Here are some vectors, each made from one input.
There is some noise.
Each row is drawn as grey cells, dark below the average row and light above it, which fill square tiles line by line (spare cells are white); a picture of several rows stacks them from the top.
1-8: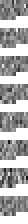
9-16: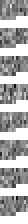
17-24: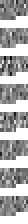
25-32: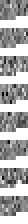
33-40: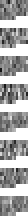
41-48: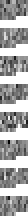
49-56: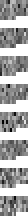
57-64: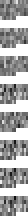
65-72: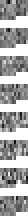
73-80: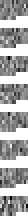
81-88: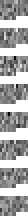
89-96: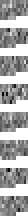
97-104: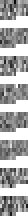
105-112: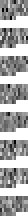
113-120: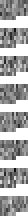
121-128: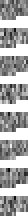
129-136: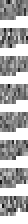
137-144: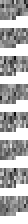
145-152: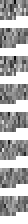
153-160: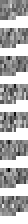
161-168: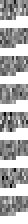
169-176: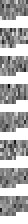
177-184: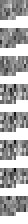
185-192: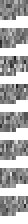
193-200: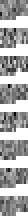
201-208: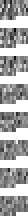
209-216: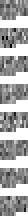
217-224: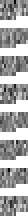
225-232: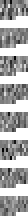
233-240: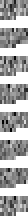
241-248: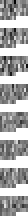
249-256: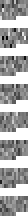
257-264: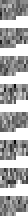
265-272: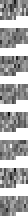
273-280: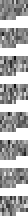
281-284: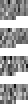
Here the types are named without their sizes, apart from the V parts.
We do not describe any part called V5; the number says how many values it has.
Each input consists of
either two labels, or a value of V5.
